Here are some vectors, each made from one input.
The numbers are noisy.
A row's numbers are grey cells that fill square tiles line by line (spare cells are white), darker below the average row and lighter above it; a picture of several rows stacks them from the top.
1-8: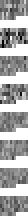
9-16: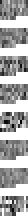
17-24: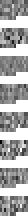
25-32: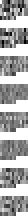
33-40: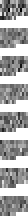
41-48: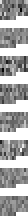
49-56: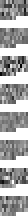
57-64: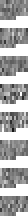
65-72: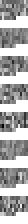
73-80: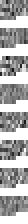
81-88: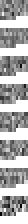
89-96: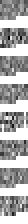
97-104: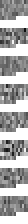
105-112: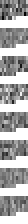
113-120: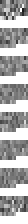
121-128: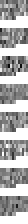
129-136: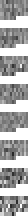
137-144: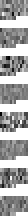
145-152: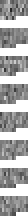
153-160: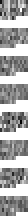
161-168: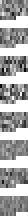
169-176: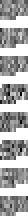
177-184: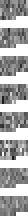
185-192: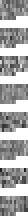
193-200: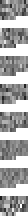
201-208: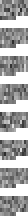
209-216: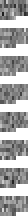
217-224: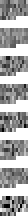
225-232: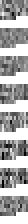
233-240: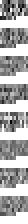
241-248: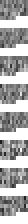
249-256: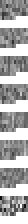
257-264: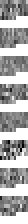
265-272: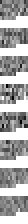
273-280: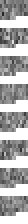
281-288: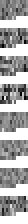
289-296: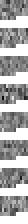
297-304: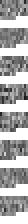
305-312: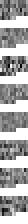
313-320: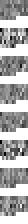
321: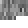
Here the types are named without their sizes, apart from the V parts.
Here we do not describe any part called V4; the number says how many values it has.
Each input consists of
a value of V4, together with either a label, or a point on a line.
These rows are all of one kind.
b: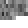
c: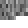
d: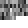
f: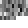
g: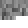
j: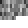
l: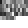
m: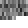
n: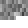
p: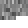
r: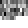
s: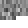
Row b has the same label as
g, n and r.
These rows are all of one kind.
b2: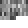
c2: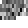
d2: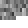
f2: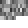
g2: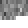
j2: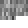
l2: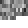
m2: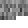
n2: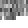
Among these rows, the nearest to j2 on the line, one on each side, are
d2 and g2.
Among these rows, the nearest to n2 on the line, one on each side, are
f2 and m2.
